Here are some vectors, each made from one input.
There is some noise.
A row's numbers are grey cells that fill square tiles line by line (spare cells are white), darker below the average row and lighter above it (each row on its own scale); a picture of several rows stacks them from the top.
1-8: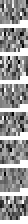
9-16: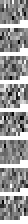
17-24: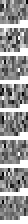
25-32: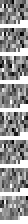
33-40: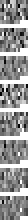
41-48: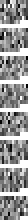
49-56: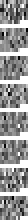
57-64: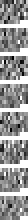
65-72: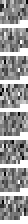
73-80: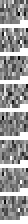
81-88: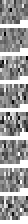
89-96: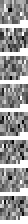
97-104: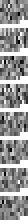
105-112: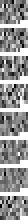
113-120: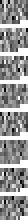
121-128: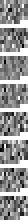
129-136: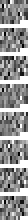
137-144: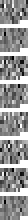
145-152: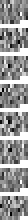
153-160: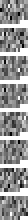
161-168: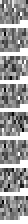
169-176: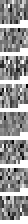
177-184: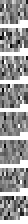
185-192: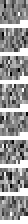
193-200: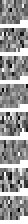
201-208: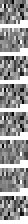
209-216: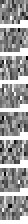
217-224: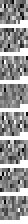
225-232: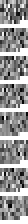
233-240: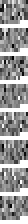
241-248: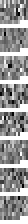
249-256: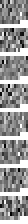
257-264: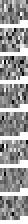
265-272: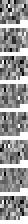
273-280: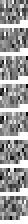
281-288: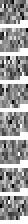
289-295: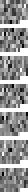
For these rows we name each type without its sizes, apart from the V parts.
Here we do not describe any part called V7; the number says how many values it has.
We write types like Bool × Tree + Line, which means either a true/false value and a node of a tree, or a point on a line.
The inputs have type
Bool × V7 × V7 + Tree + Unit.
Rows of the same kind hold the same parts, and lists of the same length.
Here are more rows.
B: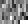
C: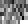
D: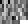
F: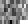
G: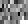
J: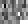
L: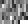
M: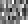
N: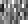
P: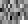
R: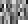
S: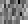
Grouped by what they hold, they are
B, L
C, F, J, S
D, G, M, N, P, R

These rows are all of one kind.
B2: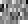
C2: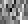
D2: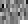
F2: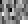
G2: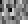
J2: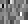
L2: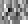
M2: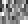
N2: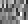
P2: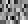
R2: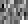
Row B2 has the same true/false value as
D2, J2, N2 and R2.
